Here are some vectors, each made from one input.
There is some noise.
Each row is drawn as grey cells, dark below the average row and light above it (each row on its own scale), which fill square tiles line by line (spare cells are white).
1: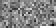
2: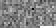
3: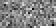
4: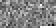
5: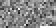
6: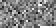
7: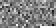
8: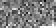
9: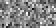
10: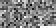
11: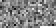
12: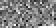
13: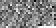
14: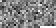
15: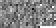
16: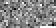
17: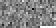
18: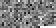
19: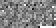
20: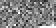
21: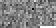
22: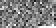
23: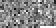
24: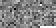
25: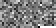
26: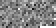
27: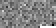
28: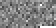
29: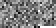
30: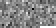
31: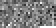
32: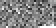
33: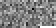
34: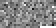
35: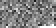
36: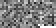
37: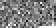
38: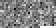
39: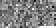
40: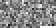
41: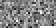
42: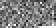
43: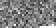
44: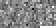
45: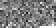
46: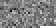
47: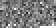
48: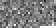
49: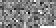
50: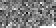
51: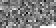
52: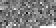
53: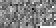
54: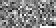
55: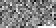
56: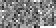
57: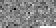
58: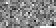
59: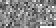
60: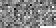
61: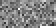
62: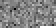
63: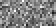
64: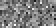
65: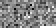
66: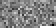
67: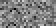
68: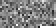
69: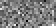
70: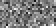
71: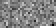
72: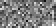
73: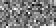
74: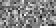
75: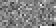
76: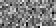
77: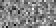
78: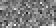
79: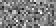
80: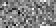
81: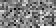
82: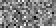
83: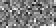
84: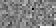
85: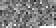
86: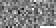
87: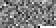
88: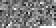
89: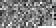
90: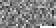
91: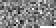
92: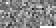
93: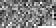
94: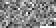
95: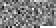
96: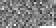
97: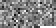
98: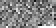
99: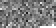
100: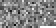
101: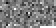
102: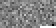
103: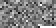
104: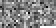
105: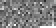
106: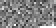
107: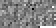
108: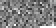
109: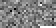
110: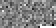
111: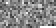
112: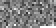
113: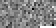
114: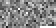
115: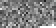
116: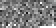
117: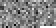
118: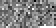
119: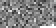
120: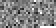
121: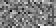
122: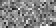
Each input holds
either a point on a 4-point line and a point on a 6-point line, or a point on a 9-point line and three true/false values.
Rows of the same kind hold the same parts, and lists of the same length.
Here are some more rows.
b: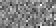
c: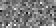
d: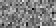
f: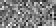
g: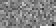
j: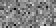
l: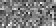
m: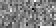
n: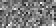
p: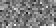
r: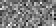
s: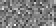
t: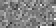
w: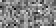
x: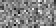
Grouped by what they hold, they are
b, d, g, j, m, t, w, x
c, f, l, n, p, r, s

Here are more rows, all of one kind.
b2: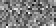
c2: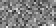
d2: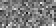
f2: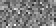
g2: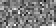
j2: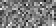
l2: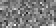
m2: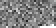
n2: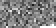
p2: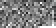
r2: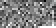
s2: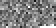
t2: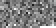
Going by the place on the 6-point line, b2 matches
f2, n2, p2 and t2.
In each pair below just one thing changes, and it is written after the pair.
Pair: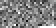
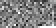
the place on the 6-point line
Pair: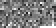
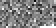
the place on the 4-point line
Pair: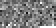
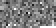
the place on the 6-point line
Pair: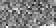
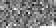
the place on the 4-point line
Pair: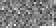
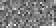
the place on the 4-point line
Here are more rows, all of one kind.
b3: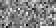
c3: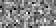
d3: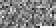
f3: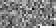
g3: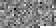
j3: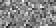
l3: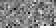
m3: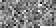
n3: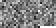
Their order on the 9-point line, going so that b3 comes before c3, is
j3, b3, c3, f3, l3, d3, g3, m3, n3.
